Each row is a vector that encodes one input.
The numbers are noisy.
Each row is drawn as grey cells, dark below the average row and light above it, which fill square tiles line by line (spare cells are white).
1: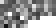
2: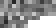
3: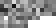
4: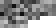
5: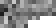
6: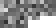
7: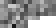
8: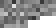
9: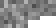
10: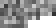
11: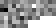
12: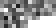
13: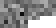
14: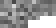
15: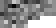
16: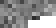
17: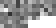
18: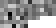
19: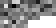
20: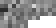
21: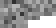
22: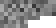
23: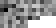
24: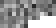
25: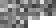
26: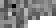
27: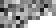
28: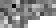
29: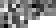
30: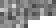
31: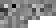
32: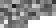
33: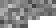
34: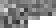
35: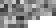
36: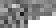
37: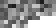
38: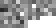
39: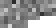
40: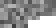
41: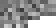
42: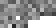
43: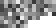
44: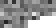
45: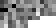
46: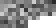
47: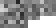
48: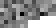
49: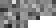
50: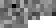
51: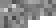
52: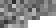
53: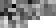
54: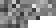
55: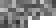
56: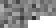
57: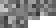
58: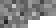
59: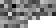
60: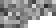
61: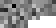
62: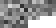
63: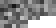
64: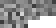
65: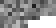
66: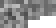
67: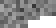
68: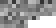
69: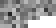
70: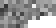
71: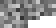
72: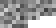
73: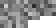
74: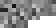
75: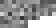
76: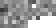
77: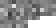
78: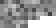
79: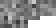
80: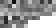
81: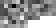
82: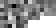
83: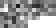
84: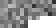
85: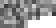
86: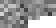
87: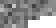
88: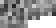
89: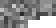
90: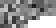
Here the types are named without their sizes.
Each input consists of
a node of a tree, together with either a point on a line, or a node of a tree.
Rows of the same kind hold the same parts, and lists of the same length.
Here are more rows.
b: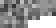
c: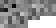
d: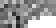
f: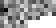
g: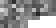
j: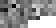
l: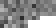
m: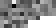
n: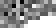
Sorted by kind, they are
b, c, d, f, j, m, n
g, l

